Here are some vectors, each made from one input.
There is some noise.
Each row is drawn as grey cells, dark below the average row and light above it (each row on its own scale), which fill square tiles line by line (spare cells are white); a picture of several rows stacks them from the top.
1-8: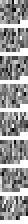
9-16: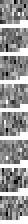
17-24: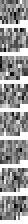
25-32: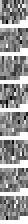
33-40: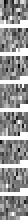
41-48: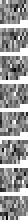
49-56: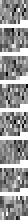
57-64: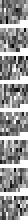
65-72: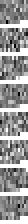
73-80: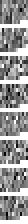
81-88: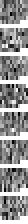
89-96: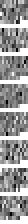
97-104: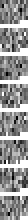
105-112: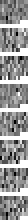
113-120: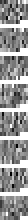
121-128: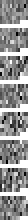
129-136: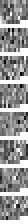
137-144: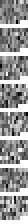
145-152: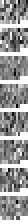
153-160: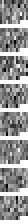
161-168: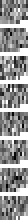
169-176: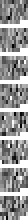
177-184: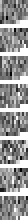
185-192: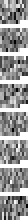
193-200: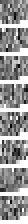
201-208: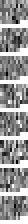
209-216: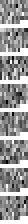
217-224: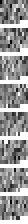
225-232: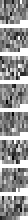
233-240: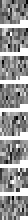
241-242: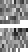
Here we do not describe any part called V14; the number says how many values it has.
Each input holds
one of 8 labels, together with either four true/false values, or a value of V14.
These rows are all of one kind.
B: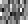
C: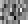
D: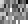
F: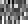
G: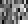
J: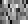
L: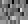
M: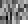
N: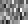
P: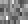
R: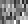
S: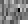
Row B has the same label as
C and R.
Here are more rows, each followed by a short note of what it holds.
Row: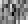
one of 8 labels and four true/false values
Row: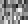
one of 8 labels and a value of V14
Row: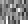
one of 8 labels and a value of V14
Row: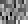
one of 8 labels and four true/false values
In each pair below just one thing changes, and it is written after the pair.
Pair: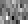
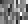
the label
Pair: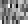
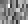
the value of V14
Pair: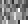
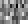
the value of V14
